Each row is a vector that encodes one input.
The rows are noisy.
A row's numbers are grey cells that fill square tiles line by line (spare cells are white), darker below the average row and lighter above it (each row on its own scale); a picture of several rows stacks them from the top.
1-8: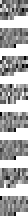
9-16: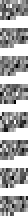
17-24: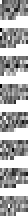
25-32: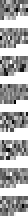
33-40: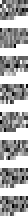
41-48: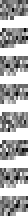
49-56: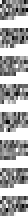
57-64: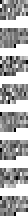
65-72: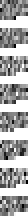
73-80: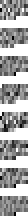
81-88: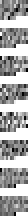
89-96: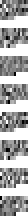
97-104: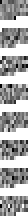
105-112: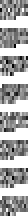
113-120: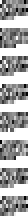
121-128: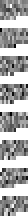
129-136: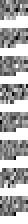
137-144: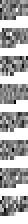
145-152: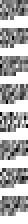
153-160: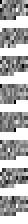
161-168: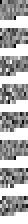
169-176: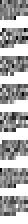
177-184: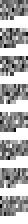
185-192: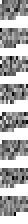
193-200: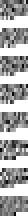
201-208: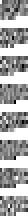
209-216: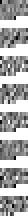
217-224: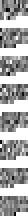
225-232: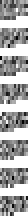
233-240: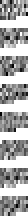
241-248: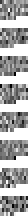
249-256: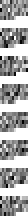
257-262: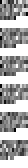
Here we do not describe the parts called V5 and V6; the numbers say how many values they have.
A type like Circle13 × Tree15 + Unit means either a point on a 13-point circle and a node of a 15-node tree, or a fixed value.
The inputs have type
Bool × (Line7 + V5) + Tree10 × V6.
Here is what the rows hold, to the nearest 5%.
About 40% of them hold a node of a 10-node tree and a value of V6. The rest hold a true/false value, together with either a point on a 7-point line, or a value of V5.
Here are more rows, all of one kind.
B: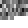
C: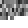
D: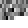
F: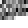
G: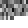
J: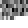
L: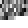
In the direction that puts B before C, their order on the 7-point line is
F, L, B, C, D, G, J.
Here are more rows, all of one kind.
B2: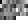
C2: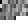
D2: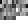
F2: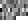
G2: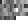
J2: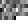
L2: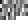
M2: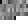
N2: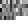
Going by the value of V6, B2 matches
C2, D2 and L2.
